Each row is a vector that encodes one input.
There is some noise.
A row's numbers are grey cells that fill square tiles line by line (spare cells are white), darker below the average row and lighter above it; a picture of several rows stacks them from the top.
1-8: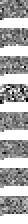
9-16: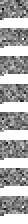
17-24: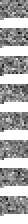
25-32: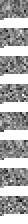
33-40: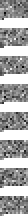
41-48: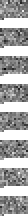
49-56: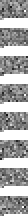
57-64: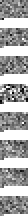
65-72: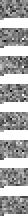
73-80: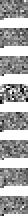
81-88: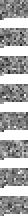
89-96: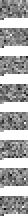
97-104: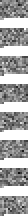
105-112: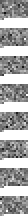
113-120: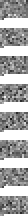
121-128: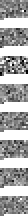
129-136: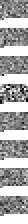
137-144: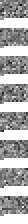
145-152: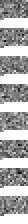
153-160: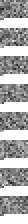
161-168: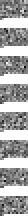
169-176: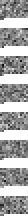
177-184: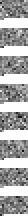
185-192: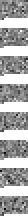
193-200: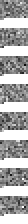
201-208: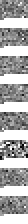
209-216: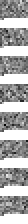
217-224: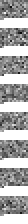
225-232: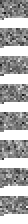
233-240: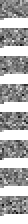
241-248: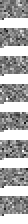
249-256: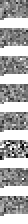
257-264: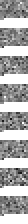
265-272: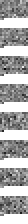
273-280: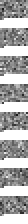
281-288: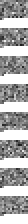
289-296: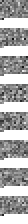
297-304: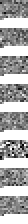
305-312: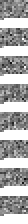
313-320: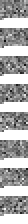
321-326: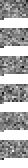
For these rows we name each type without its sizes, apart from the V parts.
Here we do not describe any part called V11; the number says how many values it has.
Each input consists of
a list of items, each a true/false value and a value of V11.
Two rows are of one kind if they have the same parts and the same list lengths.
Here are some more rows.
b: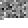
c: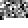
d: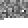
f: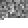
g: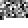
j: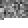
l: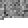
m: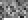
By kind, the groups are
b, m
c, g
d, l
f, j

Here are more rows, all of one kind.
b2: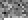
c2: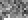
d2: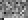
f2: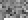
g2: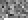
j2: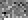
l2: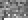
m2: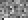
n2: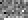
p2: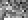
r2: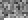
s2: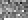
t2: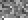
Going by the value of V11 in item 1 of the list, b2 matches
j2, m2 and t2.
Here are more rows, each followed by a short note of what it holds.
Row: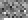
a list of one item
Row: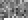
a list of three items
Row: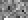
a list of three items
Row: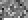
a list of one item
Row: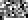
the empty list
